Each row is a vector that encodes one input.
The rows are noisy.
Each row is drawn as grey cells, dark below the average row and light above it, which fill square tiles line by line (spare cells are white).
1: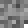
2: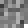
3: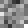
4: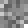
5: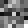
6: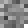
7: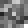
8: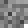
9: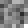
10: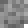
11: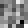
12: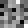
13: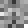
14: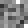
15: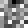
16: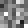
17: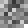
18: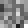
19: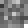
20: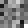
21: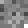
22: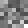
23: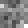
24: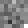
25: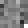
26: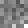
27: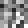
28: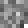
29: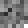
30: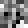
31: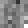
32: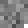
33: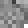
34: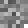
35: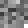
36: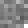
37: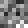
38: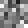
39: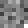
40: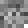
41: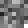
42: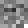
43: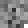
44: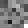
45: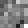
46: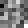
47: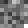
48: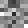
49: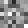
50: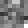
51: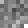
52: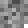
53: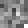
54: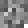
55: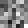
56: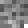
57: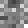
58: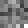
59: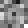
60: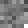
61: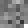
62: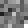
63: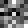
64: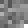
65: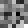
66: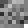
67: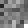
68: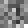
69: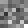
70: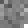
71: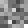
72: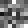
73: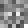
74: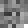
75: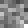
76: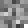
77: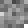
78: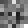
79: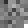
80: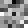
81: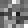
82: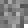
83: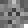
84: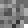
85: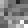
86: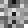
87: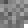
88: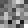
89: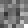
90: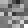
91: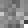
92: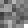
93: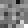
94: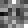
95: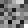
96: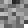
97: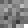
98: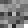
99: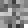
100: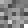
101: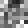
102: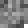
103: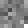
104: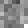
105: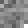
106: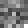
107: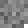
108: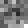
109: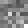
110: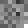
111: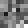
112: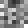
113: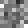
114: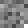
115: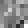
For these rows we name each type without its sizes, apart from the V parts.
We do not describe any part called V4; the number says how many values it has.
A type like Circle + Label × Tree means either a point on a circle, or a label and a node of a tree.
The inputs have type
Circle × (Line + V4).
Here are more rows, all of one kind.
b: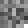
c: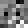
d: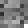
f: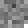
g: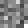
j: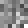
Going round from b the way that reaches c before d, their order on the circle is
b, g, j, c, d, f.
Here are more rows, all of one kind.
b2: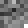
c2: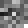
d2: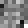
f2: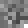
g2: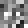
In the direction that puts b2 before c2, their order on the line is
b2, g2, d2, c2, f2.
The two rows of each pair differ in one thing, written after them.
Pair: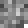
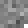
the place on the circle
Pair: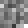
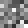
the value of V4
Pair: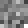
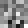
the value of V4
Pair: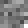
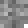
the value of V4
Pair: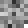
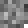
the place on the circle
